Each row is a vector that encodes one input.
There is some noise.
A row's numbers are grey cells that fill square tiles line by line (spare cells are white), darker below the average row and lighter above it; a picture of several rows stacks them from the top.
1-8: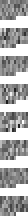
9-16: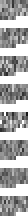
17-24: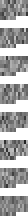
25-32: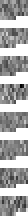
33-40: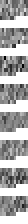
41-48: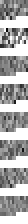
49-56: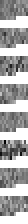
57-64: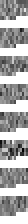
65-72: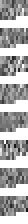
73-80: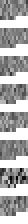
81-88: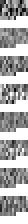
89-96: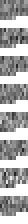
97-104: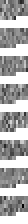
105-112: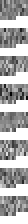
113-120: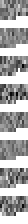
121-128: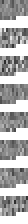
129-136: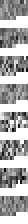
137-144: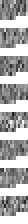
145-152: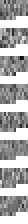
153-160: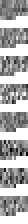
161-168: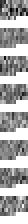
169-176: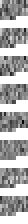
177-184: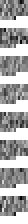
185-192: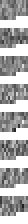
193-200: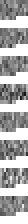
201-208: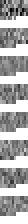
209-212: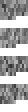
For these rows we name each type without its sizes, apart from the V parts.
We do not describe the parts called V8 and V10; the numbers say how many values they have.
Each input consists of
either a point on a line, or a true/false value and a value of V10, or a value of V8.
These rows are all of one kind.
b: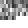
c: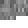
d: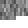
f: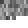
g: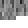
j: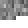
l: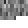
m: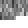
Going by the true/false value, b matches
j and l.
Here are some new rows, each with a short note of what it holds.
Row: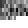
a true/false value and a value of V10
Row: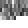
a value of V8
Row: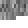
a value of V8
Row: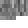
a value of V8
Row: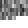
a point on a line
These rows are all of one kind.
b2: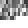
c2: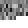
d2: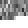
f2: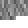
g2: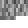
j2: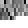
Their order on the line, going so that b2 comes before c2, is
d2, b2, j2, c2, f2, g2.
